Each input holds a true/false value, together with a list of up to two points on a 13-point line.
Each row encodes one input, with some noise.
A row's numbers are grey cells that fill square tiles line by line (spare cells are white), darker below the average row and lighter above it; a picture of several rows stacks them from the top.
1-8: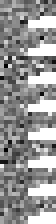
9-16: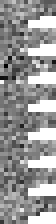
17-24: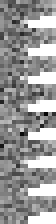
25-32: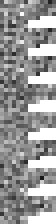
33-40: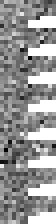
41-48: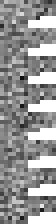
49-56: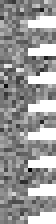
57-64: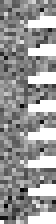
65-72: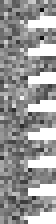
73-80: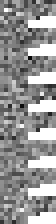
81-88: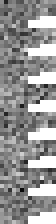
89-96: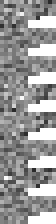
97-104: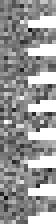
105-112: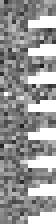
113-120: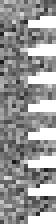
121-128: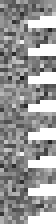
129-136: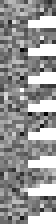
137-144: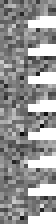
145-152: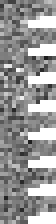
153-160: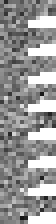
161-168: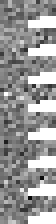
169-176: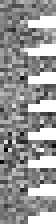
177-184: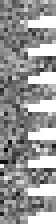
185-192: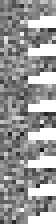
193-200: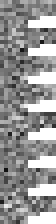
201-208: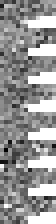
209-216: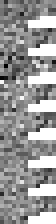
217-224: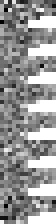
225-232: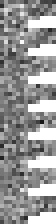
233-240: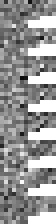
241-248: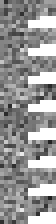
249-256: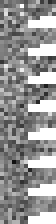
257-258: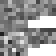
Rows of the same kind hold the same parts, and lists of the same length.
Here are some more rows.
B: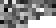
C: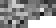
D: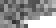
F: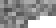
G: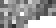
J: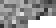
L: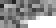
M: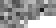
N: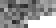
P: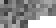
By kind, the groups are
B
C, D, L, N, P
F, G, J, M

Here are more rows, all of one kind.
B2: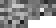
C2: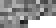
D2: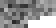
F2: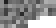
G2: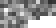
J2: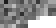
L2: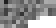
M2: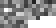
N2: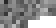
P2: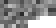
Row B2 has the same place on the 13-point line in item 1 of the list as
F2, J2, L2 and N2.
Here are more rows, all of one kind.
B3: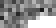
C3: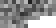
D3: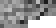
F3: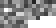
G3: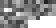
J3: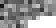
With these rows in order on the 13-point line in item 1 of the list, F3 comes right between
G3 and J3.
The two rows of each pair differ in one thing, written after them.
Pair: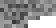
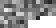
the true/false value
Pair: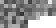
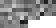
the true/false value
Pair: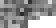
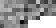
the true/false value
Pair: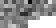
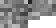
the place on the 13-point line in item 2 of the list
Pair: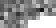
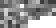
the true/false value
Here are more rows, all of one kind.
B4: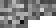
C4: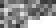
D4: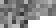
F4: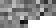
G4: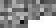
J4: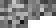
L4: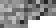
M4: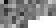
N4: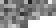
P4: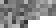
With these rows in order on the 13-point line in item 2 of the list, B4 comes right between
D4 and G4.
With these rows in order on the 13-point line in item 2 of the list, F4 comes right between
C4 and J4.
